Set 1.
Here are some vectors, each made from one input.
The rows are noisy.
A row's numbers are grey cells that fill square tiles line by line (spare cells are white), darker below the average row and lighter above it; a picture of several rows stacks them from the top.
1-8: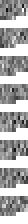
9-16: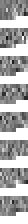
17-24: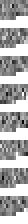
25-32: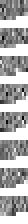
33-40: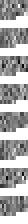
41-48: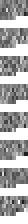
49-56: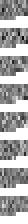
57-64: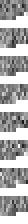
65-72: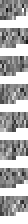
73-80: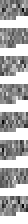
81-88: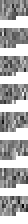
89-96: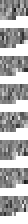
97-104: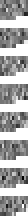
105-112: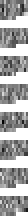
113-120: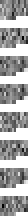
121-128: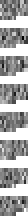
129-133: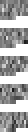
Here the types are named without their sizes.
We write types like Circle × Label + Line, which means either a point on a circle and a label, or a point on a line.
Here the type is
(Circle + Unit) × Line.
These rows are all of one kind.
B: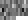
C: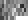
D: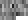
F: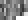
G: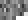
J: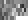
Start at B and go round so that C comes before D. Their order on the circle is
B, C, J, D, G, F.
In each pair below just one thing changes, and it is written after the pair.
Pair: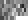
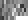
the place on the circle
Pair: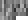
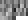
the place on the line
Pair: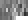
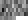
the place on the circle
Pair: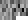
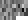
the place on the line
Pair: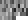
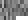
the place on the line
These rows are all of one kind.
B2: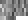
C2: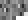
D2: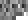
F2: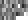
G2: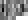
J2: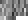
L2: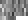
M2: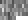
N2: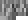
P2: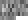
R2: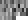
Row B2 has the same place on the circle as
L2 and P2.
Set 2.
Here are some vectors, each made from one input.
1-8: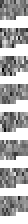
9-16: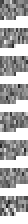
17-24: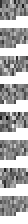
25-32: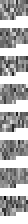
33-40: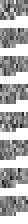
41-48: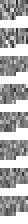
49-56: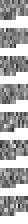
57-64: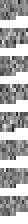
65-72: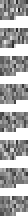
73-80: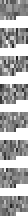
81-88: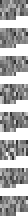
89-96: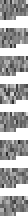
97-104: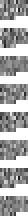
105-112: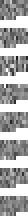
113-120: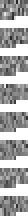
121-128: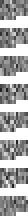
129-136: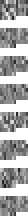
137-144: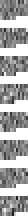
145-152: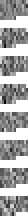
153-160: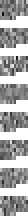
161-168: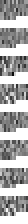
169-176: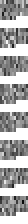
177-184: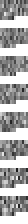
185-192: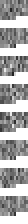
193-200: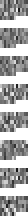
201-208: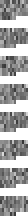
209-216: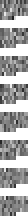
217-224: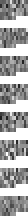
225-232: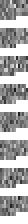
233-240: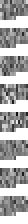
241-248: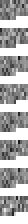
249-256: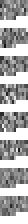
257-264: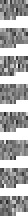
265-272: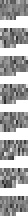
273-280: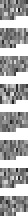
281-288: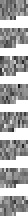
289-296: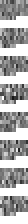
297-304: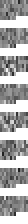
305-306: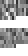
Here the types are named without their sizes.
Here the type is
Circle + Line.
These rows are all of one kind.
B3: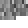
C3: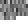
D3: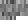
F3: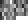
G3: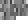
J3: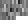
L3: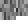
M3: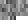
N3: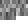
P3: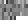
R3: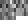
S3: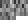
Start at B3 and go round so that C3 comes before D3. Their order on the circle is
B3, G3, C3, L3, J3, N3, S3, R3, F3, D3, P3, M3.
